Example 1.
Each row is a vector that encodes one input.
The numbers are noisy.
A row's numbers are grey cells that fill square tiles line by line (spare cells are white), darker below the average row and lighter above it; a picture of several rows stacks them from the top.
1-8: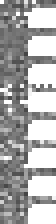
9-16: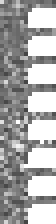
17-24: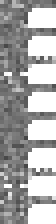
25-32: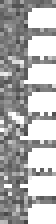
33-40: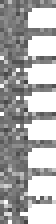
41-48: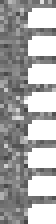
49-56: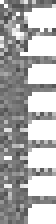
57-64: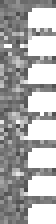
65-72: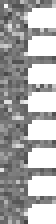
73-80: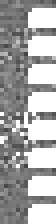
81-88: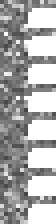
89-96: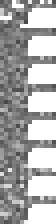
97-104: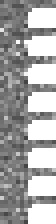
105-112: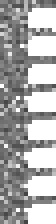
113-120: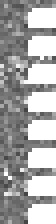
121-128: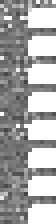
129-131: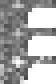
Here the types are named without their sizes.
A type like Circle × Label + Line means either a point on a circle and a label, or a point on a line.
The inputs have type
Line.
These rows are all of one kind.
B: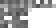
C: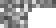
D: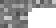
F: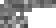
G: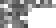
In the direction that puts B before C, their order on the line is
F, B, D, G, C.
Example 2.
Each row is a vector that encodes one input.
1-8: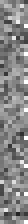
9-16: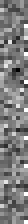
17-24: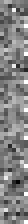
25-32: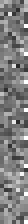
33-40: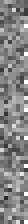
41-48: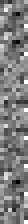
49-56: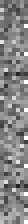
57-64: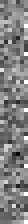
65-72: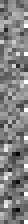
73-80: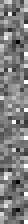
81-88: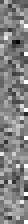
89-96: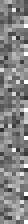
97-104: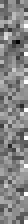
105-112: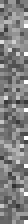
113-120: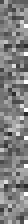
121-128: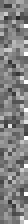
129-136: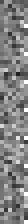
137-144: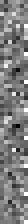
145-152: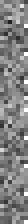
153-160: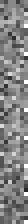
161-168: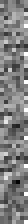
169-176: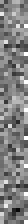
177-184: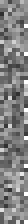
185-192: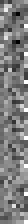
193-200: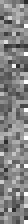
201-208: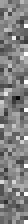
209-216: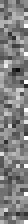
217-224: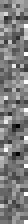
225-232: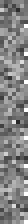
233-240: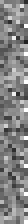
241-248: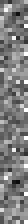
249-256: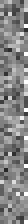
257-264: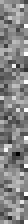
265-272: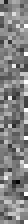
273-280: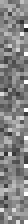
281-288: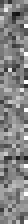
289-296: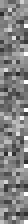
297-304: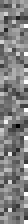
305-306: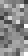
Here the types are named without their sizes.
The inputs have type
Label.
